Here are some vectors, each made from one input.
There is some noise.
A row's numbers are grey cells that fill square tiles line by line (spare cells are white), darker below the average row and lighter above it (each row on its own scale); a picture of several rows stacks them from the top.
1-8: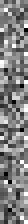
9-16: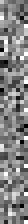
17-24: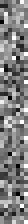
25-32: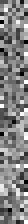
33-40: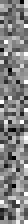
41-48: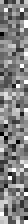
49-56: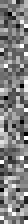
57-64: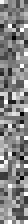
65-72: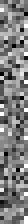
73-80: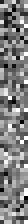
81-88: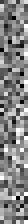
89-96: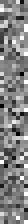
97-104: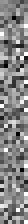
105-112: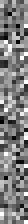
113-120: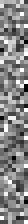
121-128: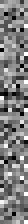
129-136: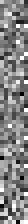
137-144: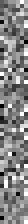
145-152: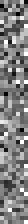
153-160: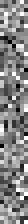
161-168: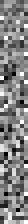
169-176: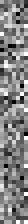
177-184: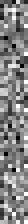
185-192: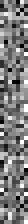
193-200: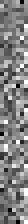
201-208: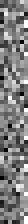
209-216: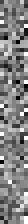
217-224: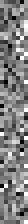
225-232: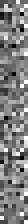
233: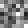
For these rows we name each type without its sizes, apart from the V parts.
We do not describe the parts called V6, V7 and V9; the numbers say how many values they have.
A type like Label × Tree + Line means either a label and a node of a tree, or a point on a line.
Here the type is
Bool × Circle × V6 + (Tree + V7) × V9.
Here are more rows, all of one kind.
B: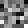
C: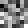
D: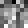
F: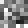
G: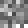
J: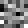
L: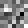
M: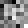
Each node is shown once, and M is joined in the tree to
B, D and G.
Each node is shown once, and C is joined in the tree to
B and L.
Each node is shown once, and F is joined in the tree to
J.
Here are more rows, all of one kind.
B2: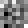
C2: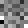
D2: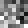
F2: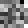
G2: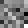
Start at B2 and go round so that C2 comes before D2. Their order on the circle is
B2, C2, F2, D2, G2.
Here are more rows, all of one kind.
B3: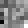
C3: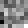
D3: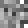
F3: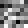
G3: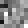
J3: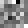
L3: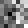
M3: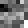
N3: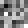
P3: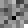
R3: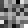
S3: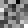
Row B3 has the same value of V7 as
C3, F3, G3 and L3.
